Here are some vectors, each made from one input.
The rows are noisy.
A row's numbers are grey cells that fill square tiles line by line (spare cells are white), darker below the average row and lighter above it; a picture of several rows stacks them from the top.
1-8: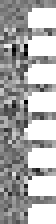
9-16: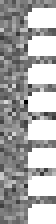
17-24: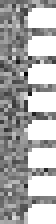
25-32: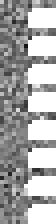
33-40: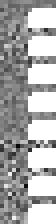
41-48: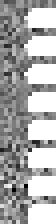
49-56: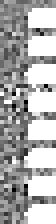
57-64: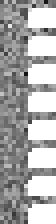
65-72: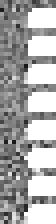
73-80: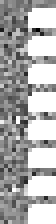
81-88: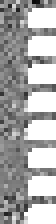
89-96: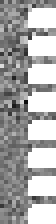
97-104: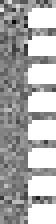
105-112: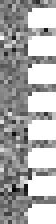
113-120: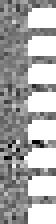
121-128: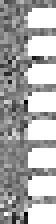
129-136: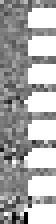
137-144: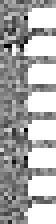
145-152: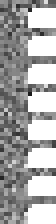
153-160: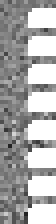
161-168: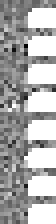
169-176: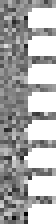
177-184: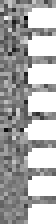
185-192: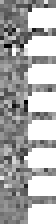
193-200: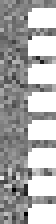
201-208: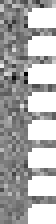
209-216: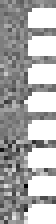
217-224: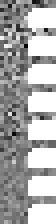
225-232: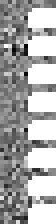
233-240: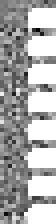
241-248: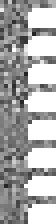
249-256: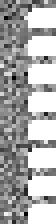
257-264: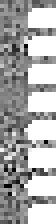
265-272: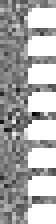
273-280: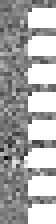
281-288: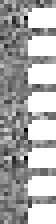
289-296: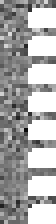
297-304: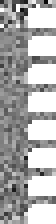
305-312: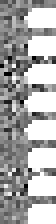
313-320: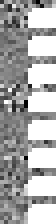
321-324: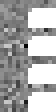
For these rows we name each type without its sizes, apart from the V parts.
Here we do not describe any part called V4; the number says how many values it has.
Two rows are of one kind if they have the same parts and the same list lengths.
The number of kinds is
2.
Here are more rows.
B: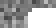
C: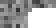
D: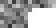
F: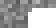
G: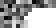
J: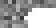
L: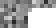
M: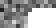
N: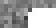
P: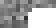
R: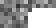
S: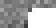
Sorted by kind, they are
B, D, J, N, S
C, F, G, L, M, P, R

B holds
a node of a tree and a value of V4.
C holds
three true/false values and a value of V4.
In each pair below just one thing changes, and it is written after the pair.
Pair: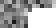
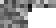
the value of V4
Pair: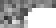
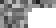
the value of V4
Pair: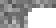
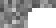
the node of the tree
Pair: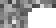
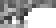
the value of V4
